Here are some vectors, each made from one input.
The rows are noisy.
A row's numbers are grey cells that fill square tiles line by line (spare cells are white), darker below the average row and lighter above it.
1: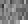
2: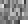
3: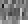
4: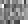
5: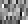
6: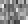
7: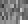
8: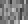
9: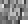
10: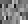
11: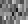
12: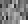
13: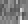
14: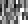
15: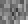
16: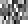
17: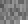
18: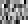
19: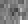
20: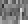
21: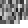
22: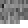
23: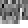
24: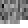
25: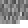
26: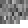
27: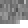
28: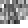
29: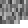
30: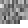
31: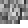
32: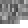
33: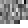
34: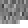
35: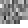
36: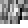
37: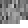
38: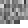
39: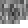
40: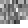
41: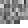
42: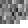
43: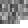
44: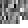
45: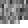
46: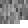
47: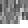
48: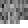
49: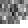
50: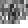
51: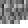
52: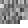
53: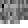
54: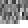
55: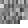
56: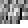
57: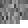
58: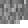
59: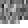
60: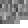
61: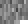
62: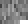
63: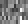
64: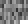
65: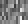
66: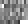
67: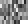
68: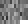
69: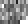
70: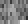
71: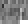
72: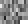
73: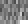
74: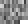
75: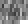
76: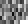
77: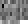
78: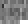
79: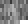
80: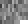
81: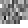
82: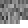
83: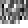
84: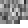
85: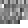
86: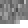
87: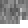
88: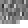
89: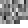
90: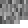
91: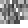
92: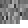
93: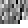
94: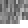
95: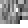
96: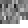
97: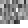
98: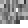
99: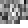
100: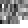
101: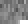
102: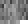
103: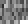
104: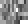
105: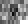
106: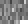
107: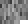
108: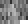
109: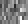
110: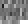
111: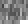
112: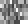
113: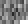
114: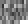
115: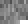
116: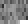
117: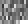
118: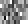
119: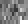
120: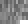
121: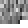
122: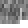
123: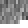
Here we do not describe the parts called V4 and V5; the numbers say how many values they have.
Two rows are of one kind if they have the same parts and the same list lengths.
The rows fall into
2 kinds.
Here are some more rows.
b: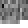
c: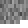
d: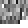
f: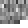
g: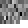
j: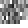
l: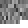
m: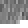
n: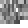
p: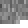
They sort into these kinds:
b, c, g, l, m, p
d, f, j, n

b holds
a point on a 6-point line, a true/false value and a value of V5.
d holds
a value of V4.
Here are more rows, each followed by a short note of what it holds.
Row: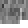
a point on a 6-point line, a true/false value and a value of V5
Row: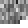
a value of V4
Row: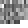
a value of V4
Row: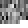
a point on a 6-point line, a true/false value and a value of V5
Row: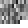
a value of V4
